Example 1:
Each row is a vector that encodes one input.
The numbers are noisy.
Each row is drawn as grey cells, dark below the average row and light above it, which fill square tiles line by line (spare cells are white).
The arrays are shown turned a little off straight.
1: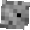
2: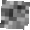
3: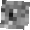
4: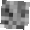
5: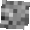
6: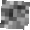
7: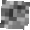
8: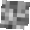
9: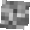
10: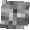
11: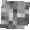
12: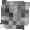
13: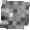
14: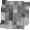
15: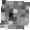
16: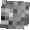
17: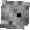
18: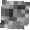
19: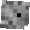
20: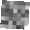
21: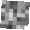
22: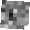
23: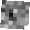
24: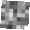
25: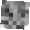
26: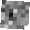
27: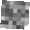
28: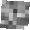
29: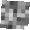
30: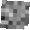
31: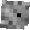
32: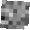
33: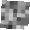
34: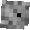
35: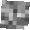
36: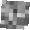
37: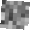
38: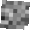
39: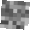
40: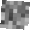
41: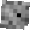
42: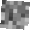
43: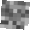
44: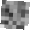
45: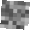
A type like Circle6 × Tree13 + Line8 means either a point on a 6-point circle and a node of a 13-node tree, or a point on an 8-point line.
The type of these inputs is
Line4 + Line5.
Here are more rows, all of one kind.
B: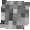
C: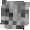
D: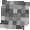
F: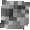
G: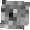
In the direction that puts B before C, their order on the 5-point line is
F, G, B, D, C.
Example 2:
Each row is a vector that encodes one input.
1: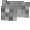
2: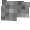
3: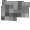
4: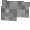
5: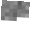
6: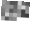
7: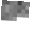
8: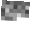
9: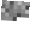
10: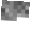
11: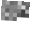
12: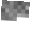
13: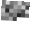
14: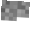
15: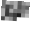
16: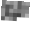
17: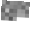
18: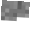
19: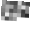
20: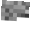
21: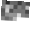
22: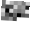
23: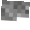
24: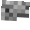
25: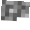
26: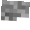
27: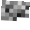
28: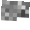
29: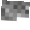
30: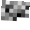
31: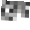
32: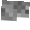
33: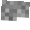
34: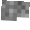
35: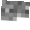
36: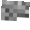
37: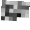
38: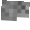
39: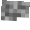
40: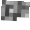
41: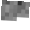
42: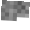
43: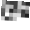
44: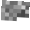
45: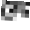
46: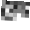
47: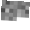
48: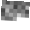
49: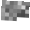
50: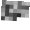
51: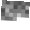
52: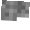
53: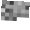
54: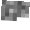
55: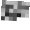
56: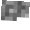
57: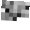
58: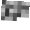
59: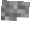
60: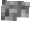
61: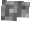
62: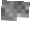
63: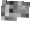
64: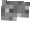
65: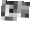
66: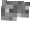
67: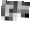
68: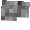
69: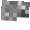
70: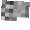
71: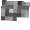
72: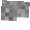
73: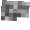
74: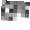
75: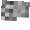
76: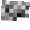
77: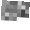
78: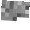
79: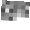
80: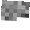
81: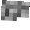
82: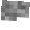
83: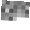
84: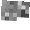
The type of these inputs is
Line4 + Line6.
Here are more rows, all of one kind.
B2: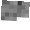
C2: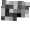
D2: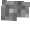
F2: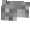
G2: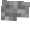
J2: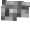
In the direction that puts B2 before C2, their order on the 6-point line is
J2, D2, B2, C2, G2, F2.
